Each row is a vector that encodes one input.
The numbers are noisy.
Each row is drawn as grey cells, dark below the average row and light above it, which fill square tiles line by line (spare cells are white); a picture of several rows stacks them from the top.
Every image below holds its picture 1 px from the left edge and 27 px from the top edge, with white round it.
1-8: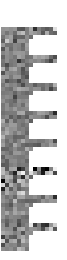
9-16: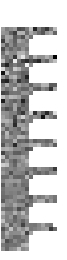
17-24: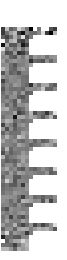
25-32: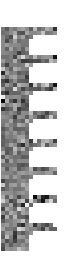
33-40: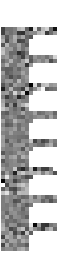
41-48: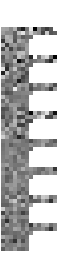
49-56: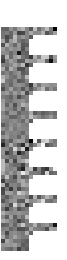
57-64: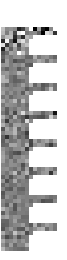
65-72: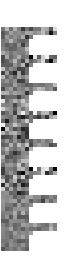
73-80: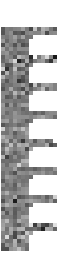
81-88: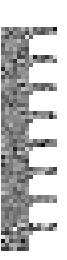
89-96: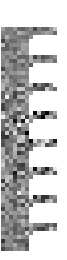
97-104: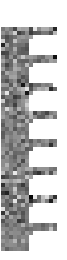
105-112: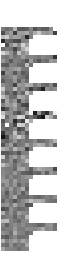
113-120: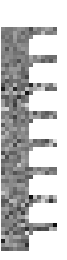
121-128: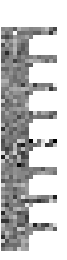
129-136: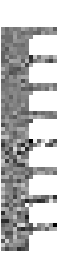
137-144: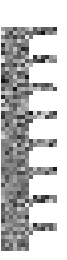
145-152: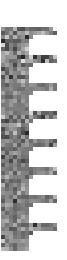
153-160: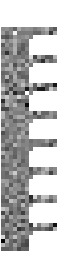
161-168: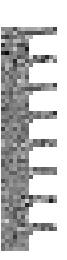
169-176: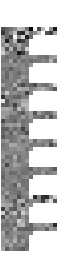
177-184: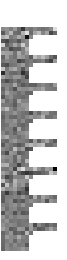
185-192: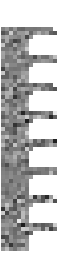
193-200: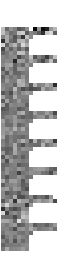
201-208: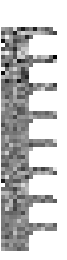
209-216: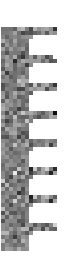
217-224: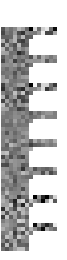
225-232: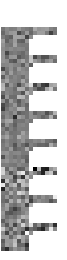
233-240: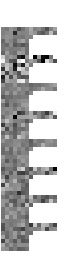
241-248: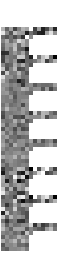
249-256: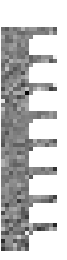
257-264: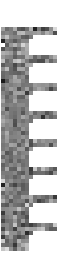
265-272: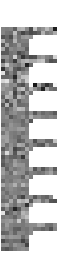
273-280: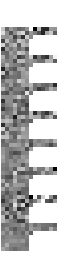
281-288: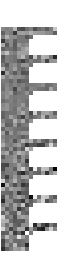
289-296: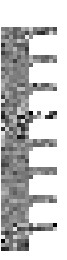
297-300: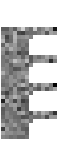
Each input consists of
three true/false values, together with either a point on a 6-point circle, or a node of a 13-node tree.
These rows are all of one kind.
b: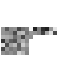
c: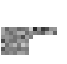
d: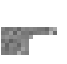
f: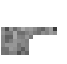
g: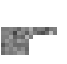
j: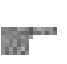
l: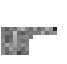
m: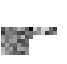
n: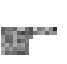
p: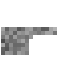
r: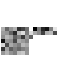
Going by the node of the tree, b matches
d, g, l and r.
